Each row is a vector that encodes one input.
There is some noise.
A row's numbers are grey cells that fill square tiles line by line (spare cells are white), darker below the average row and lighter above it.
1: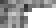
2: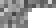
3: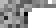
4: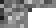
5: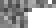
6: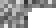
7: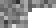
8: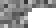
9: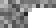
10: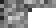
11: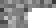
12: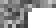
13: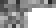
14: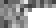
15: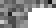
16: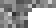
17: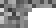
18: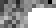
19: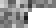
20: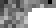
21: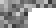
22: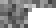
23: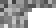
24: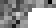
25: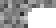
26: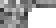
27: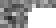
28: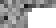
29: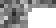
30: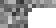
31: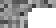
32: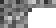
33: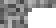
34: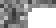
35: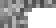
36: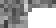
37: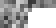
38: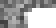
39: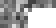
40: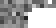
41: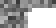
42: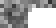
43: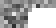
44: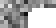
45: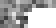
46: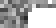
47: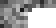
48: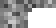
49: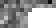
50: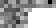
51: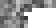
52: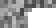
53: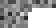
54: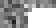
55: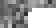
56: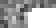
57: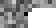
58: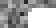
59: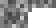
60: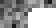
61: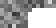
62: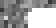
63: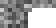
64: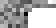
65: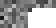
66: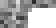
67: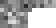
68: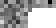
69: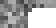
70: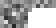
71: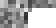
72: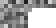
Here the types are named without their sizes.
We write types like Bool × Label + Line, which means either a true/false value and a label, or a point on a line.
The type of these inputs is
Label × Line × Line.
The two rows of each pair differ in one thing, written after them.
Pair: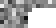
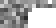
the place on one of the two lines
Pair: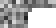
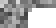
the label
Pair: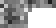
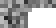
the label
